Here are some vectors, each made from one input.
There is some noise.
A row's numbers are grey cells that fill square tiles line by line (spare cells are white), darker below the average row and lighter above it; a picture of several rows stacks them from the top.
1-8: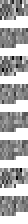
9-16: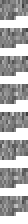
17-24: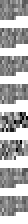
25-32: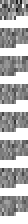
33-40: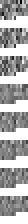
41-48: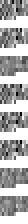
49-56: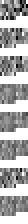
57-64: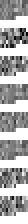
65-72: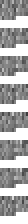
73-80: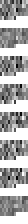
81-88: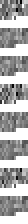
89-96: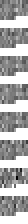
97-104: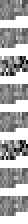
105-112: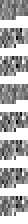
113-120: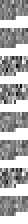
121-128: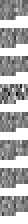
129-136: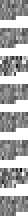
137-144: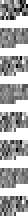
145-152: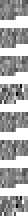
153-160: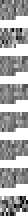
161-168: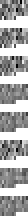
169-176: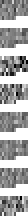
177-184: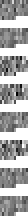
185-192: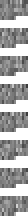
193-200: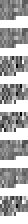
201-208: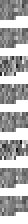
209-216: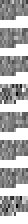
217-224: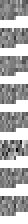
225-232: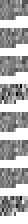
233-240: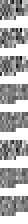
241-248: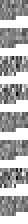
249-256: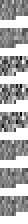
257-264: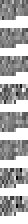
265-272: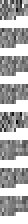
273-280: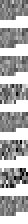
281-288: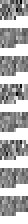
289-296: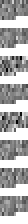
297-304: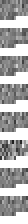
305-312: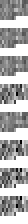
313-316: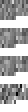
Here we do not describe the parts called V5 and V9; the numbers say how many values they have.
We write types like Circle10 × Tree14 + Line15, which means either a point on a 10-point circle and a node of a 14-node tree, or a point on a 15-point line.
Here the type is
Bool × Bool × Bool × Bool × Bool + Circle8 × Label11 × V5 × V9 + Unit.
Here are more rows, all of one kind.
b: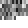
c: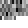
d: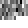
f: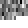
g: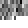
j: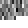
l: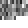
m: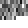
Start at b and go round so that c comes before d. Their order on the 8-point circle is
b, l, c, j, g, d, f, m.
